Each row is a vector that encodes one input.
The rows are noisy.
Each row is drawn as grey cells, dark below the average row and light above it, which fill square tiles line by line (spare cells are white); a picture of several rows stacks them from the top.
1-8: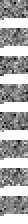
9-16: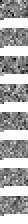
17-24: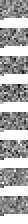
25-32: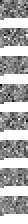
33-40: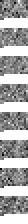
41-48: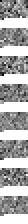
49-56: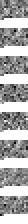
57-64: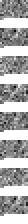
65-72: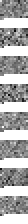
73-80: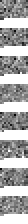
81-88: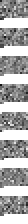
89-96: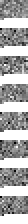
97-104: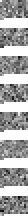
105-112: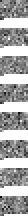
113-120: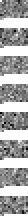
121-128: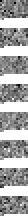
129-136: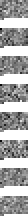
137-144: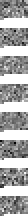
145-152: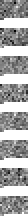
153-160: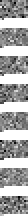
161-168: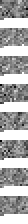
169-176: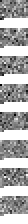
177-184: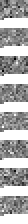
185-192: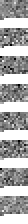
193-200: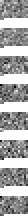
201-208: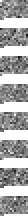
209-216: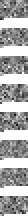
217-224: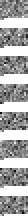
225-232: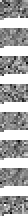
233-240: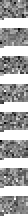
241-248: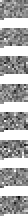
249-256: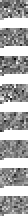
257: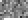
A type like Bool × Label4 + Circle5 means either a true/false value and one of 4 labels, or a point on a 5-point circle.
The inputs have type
Bool × (Label4 + Line10) × List2(Line9).
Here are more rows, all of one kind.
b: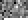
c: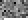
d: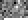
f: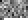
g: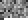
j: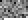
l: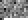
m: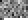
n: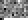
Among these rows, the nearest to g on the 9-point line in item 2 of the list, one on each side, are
l and n.
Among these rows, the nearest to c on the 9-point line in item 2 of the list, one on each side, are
b and d.
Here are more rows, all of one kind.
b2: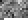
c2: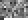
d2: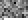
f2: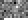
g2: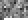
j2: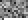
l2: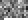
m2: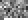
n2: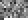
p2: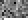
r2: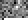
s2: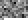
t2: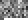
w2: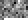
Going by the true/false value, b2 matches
f2, p2 and r2.
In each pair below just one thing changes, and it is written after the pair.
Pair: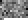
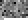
the label
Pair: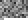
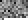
the place on the 9-point line in item 2 of the list
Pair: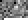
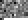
the label
